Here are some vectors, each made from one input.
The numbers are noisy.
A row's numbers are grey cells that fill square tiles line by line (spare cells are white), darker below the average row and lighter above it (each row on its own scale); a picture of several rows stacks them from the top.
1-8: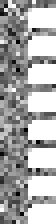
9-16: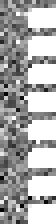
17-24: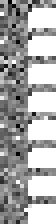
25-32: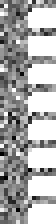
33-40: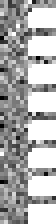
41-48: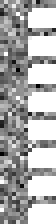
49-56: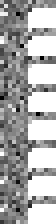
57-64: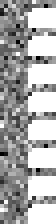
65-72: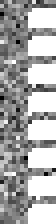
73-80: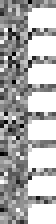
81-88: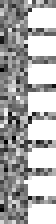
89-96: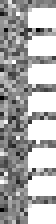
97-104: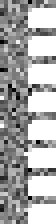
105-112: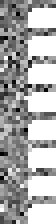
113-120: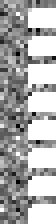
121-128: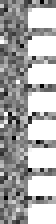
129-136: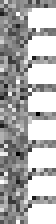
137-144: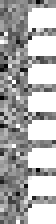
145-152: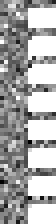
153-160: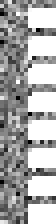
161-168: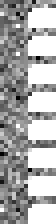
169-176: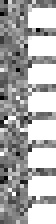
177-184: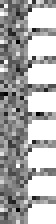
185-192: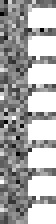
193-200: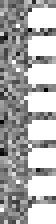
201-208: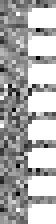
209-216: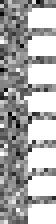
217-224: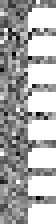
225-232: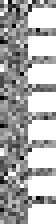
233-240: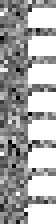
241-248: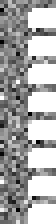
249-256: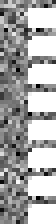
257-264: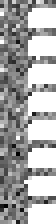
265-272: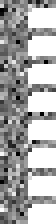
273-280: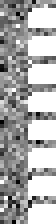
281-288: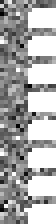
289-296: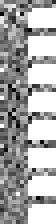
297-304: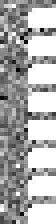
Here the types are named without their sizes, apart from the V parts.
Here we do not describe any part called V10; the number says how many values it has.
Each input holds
a list of items, each a true/false value and a value of V10.
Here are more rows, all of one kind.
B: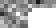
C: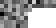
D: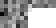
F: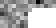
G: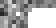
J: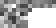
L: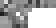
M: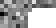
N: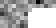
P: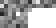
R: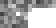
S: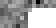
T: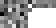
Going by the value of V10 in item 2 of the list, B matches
C, J, L and T.
